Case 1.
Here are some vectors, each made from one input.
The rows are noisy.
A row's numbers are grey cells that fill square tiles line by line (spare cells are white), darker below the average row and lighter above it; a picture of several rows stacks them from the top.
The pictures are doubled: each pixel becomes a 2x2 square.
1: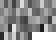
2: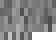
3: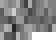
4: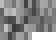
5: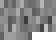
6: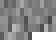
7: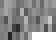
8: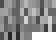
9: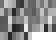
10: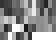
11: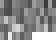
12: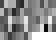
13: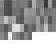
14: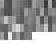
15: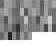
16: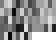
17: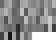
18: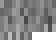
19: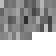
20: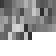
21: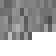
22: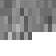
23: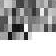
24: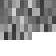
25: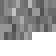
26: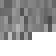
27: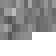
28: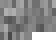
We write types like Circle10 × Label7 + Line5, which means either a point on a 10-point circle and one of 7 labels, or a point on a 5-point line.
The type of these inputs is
Line5.
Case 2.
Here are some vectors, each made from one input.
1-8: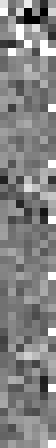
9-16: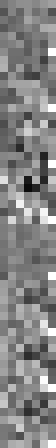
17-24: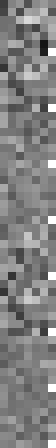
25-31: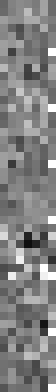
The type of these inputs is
Label7.
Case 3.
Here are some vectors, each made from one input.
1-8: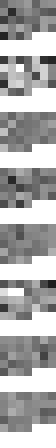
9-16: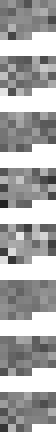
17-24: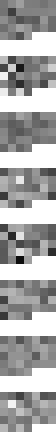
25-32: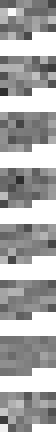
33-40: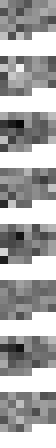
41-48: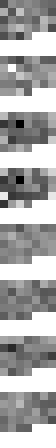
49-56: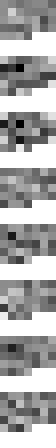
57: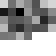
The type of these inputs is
Bool × Bool × Bool.
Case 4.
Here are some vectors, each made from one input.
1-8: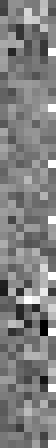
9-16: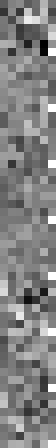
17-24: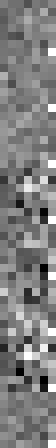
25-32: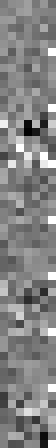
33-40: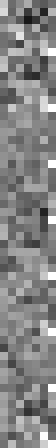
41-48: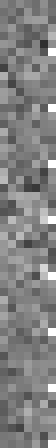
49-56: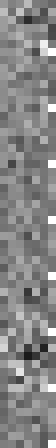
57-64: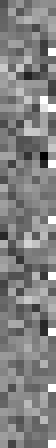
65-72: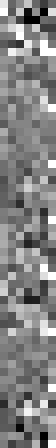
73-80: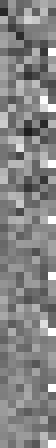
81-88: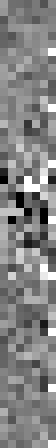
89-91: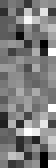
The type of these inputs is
Label5.
